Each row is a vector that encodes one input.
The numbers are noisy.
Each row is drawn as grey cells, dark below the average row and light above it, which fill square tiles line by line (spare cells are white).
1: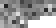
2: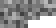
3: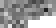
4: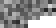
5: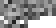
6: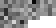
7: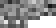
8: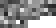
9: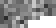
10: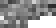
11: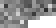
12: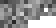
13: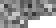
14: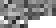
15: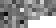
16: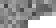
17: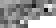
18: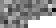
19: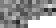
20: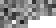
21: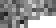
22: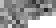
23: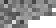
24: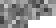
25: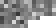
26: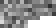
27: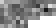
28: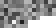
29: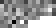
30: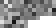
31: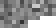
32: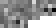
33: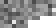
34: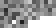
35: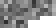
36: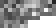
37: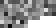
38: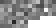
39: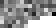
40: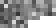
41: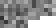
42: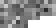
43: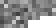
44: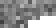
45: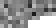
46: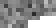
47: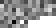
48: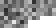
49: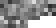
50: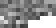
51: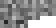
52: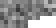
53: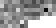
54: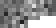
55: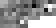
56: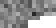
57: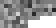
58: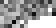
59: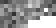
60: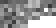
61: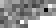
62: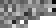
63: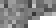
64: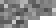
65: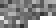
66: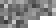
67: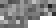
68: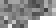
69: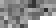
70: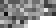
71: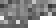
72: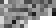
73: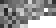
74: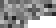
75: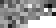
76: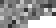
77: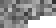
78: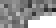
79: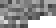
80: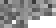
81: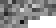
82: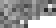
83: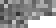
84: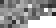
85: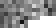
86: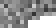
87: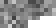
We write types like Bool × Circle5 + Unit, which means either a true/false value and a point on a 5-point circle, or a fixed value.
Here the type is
(Bool × Bool × Bool + Line6) × Line6.
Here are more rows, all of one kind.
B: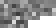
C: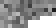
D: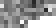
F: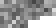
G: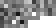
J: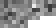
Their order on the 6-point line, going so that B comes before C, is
G, J, B, F, C, D.
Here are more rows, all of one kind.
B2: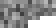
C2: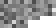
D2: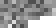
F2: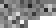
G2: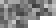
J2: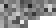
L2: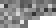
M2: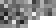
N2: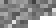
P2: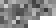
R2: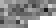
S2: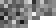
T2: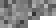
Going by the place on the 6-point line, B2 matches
D2, G2 and P2.
